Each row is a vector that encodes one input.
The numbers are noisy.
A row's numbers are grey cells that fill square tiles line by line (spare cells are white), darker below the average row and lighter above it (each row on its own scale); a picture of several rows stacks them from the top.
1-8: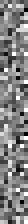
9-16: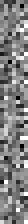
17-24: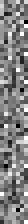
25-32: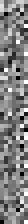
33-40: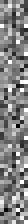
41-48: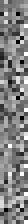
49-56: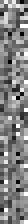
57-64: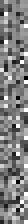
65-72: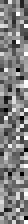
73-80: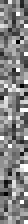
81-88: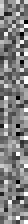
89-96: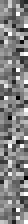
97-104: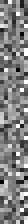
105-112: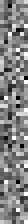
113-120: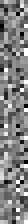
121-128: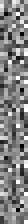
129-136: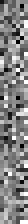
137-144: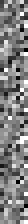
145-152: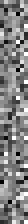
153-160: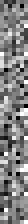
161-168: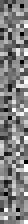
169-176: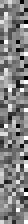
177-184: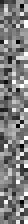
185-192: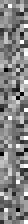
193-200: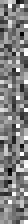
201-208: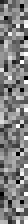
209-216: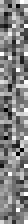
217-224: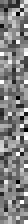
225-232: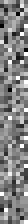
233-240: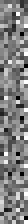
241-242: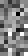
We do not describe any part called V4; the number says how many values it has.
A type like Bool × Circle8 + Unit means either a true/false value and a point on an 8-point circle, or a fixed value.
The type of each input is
(Label8 + Line16) × V4.
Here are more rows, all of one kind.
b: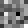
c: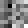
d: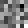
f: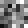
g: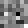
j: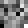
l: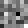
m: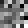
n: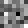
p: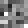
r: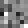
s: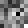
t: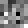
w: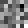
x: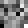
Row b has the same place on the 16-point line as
f, j, n and x.
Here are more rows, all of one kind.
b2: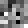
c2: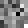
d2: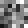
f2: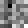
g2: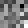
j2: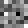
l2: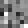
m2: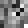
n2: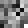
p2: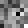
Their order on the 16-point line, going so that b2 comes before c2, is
l2, f2, b2, p2, g2, c2, m2, n2, d2, j2.
